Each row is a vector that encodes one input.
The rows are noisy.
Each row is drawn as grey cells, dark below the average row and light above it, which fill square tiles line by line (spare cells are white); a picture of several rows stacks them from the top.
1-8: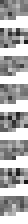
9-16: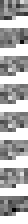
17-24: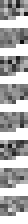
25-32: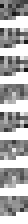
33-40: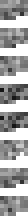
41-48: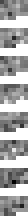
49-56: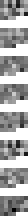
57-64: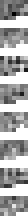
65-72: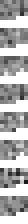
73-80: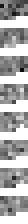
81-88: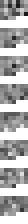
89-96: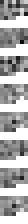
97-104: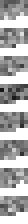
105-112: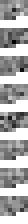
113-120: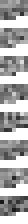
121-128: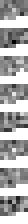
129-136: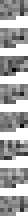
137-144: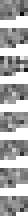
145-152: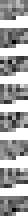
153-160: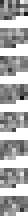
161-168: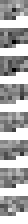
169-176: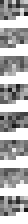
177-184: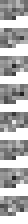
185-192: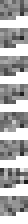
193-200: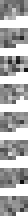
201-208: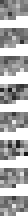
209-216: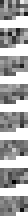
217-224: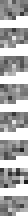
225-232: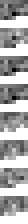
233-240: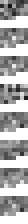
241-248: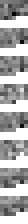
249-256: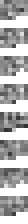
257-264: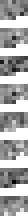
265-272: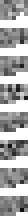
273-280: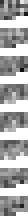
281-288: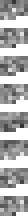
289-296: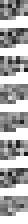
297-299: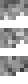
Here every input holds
either a point on a 9-point line, or four true/false values.
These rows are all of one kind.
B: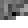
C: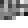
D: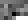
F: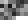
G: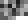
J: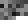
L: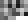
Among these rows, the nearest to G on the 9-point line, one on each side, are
F and L.
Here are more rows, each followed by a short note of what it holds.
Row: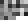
a point on a 9-point line
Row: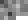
four true/false values
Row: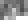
four true/false values
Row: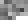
four true/false values
